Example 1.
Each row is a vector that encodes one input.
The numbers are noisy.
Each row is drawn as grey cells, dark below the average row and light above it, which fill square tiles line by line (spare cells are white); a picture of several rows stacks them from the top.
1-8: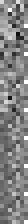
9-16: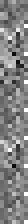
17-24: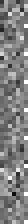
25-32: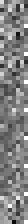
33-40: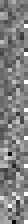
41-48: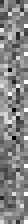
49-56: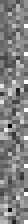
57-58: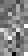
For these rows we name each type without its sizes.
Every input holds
a point on a circle and a point on a line.
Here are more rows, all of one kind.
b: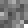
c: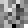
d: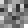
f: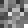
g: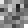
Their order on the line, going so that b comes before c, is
d, g, b, c, f.
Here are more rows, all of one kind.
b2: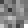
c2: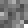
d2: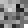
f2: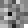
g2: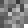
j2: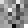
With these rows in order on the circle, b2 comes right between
f2 and g2.
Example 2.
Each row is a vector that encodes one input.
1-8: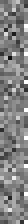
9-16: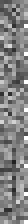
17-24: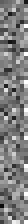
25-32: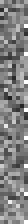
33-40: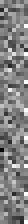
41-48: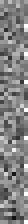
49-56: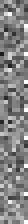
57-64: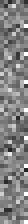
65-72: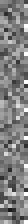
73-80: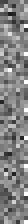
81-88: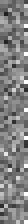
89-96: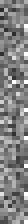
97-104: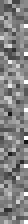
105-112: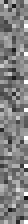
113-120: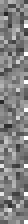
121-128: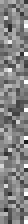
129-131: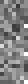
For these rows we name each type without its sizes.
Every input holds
a label and three true/false values.
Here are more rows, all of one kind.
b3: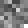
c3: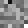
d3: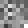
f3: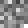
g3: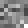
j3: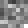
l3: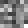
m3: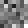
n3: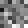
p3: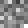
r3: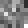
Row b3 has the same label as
f3 and p3.
